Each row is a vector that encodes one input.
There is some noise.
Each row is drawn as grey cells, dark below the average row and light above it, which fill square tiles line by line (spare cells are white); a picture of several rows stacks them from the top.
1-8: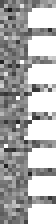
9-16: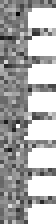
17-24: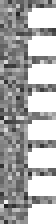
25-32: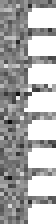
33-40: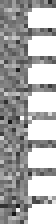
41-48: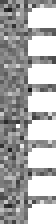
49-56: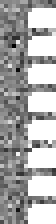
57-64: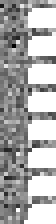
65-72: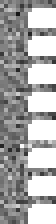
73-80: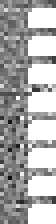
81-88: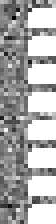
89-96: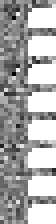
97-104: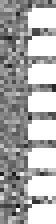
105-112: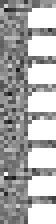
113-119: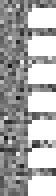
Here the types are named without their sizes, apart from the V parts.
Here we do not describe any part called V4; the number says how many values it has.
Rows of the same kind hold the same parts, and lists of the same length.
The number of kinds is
3.
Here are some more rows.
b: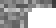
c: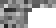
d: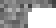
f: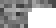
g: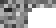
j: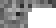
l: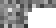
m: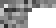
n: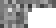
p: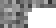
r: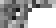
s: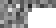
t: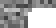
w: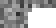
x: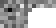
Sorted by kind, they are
b, d, f, j, l, n, p, s, t, w
c, g, m, x
r

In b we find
a point on a line and three true/false values.
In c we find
a point on each of two lines.
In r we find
two values of V4.
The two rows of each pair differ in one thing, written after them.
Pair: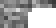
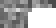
the place on the line
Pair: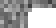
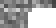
the place on the line
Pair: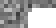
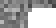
the place on the line
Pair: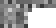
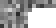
one of the three true/false values
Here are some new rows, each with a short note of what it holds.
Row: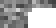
a point on a line and three true/false values
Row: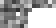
two values of V4
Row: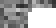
a point on a line and three true/false values
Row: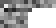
a point on each of two lines
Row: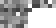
two values of V4
